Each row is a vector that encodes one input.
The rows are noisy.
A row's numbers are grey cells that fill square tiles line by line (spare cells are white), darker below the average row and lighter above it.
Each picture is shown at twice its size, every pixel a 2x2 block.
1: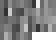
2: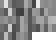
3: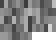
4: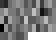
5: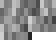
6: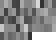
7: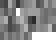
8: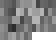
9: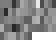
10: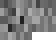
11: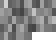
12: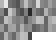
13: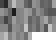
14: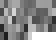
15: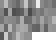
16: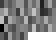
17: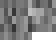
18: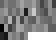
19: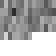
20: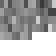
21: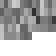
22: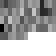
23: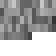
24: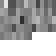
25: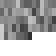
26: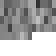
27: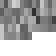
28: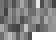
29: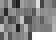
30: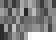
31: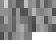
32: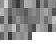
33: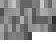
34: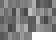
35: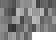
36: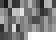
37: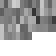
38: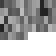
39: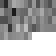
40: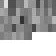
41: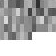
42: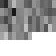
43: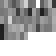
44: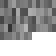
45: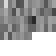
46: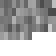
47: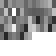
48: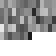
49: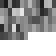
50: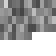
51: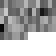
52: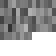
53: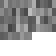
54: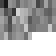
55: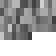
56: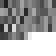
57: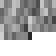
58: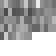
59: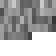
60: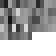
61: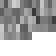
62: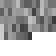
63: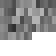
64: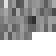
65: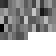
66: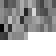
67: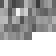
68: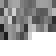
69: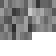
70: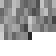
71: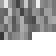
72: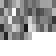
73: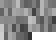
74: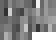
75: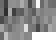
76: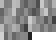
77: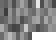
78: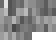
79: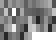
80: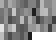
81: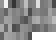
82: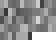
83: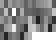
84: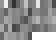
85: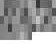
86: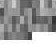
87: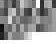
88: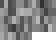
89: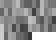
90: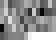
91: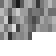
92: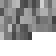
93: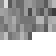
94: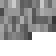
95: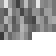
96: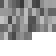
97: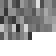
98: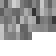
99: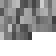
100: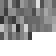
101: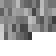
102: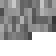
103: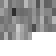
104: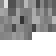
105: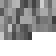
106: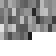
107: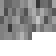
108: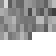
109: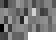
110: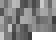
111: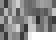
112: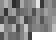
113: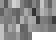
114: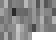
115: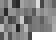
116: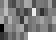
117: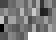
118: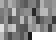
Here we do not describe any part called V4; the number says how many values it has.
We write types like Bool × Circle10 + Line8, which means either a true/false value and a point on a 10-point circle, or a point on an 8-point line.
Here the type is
Bool × Label6 × List2(V4).
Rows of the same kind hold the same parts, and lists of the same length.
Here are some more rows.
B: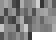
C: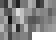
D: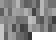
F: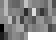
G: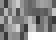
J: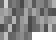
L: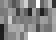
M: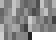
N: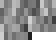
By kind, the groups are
B, C
D, G, M, N
F, J, L

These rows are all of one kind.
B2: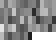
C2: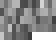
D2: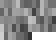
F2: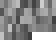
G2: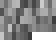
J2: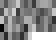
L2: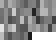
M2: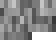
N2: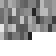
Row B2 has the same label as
L2 and N2.
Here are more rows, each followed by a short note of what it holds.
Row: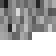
one of 6 labels and a true/false value, together with a list of two items
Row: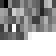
one of 6 labels and a true/false value, together with a list of two items
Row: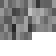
one of 6 labels and a true/false value, together with a list of two items
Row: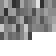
one of 6 labels and a true/false value, together with a list of two items
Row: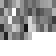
one of 6 labels and a true/false value, together with the empty list
